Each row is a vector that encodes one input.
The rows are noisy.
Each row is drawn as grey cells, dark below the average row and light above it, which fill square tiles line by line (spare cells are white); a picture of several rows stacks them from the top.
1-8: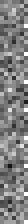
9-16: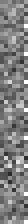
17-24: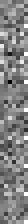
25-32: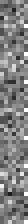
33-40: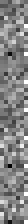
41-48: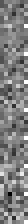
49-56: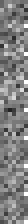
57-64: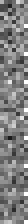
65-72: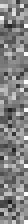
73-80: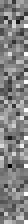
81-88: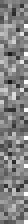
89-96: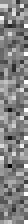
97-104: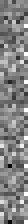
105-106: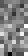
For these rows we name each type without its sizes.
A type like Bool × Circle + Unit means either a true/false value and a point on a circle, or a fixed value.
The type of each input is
Line.
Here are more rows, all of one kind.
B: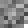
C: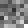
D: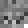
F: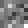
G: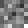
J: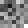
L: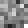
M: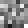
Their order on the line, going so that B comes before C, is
M, L, B, D, F, G, C, J.
